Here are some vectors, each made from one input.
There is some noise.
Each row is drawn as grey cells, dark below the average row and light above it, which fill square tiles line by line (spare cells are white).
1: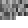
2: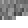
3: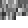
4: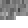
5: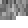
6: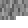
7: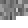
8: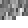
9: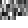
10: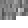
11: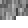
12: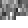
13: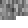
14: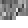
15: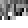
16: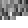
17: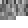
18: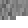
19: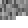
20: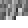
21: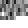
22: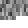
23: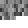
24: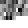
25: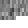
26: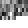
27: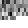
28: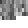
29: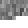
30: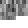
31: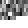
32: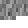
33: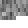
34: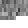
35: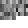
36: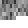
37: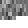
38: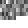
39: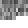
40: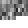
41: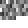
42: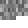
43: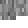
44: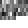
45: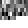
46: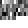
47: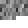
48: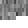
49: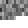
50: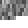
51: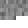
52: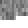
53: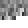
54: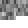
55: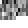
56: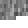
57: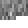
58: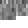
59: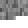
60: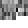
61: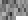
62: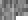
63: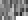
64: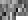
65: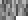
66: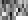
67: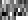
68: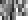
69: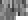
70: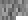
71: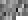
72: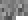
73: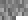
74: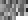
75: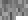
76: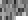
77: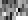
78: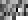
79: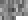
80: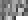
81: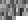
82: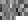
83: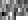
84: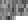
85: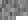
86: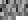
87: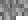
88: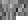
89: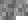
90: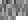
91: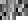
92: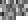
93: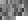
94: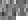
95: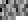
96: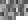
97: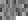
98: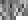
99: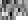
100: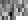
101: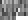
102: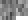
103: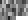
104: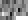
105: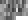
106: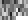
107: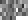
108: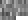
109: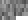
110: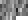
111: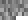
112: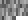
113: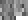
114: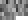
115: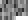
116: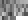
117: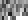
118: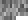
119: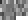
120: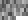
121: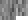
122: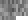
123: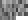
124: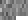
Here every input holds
a point on an 8-point line, together with either one of 7 labels, or four true/false values.
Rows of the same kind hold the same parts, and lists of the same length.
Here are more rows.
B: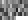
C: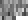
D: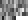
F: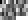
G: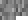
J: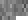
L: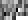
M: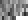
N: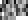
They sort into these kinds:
B, D, J
C, F, G, L, M, N

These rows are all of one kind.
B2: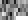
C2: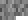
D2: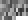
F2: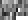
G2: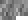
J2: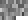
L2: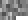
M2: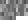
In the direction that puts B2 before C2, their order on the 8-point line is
D2, G2, B2, F2, C2, M2, J2, L2.
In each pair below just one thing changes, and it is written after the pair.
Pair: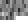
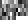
the label
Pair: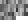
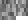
the label
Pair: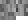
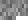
the label
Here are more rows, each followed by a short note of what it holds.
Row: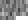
a point on an 8-point line and four true/false values
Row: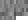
a point on an 8-point line and four true/false values
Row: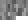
a point on an 8-point line and four true/false values
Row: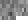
a point on an 8-point line and four true/false values
